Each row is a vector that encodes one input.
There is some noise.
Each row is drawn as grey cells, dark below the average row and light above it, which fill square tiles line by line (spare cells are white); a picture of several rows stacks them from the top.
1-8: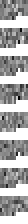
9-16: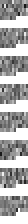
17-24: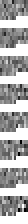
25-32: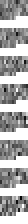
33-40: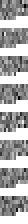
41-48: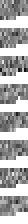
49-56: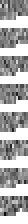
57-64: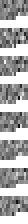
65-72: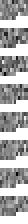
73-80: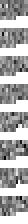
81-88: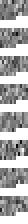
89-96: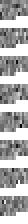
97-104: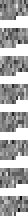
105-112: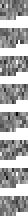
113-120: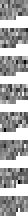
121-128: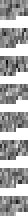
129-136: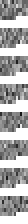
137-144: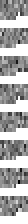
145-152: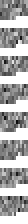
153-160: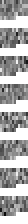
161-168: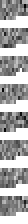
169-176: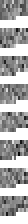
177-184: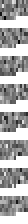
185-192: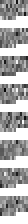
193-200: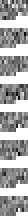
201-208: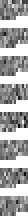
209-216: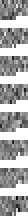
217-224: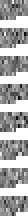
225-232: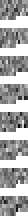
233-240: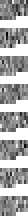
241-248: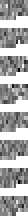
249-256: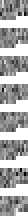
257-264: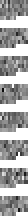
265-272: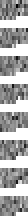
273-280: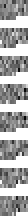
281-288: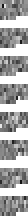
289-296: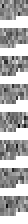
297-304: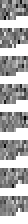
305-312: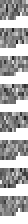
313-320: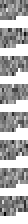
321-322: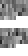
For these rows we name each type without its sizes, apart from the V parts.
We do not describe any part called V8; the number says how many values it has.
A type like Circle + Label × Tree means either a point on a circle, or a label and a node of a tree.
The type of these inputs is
(Bool × Label + (Circle + Unit) × V8) × Circle.
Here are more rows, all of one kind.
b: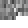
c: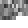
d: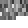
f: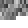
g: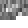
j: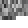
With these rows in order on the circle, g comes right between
b and f.
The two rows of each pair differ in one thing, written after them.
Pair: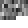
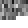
the true/false value
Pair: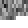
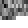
the true/false value
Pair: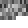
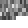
the true/false value
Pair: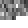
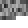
the label
